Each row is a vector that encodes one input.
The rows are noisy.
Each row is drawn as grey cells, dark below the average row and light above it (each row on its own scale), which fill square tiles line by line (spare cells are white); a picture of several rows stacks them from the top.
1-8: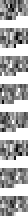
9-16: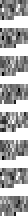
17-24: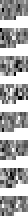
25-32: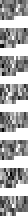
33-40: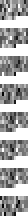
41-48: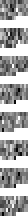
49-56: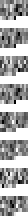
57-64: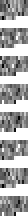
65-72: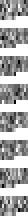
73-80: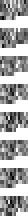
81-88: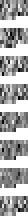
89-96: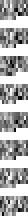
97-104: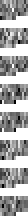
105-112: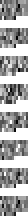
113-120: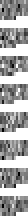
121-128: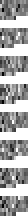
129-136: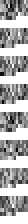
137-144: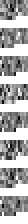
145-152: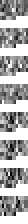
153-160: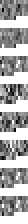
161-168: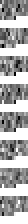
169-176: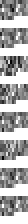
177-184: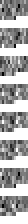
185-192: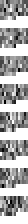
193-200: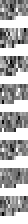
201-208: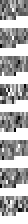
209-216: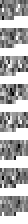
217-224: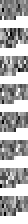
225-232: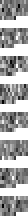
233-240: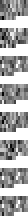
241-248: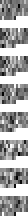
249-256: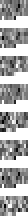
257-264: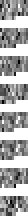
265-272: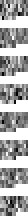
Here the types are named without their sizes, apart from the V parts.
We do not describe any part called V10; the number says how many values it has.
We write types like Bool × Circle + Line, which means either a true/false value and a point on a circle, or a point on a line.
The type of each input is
Line × Line × Line + (Tree + Unit) × V10.
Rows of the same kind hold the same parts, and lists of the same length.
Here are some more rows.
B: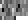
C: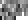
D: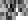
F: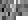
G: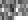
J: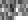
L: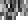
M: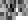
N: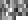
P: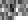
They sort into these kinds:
B, C, F
D, G, J, L, M, P
N

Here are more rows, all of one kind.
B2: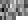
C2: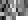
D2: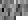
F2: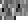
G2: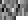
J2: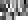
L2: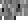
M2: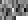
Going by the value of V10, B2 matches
J2 and L2.
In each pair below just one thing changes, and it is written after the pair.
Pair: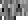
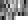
the node of the tree
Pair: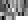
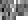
the value of V10
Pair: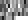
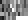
the value of V10
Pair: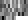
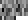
the node of the tree
